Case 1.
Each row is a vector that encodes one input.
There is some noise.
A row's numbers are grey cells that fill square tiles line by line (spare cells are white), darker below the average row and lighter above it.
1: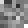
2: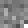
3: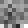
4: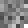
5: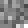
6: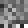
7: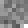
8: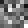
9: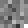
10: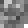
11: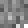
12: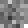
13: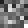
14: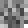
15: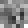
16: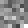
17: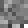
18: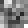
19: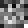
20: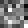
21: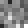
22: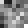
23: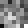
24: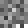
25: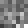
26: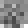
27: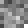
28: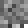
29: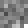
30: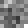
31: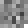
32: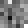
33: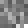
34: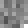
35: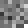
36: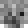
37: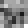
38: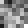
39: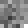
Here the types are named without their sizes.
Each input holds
either a fixed value, or three true/false values.
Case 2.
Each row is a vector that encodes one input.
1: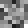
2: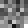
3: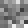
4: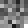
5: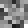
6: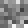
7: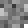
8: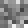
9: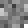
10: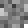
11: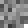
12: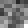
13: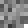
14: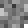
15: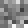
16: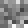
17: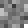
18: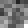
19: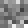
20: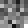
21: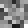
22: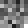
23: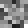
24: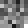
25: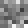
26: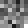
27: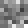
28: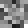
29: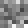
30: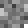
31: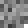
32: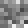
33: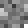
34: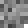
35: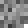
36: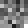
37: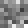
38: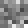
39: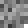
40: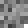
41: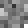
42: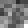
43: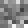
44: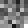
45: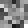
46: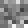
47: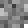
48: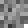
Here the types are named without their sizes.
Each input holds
a point on a line.
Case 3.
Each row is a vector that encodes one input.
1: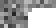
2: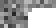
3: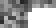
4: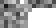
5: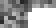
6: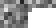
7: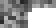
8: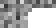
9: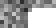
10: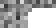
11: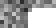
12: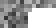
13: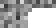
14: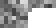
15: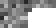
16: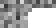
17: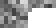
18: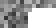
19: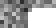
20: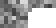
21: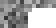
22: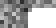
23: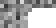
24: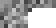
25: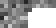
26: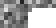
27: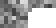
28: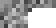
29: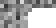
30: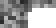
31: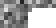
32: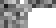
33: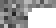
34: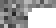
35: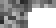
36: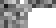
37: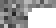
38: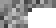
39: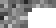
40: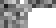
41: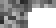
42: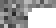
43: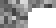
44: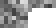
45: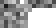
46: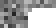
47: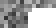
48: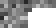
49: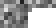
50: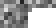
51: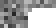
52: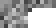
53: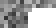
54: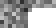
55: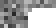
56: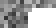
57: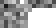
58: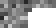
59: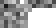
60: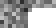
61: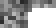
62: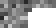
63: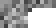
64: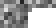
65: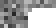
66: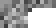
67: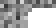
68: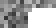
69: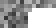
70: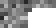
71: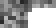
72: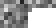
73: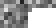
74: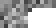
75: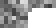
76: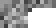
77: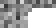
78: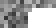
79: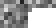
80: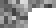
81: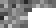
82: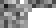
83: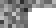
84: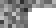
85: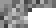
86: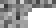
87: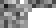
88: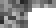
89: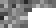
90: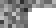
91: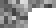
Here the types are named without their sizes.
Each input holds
a point on a circle.
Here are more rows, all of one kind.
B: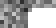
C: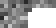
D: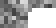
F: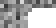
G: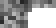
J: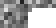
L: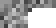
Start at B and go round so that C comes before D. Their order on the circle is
B, G, C, L, F, D, J.
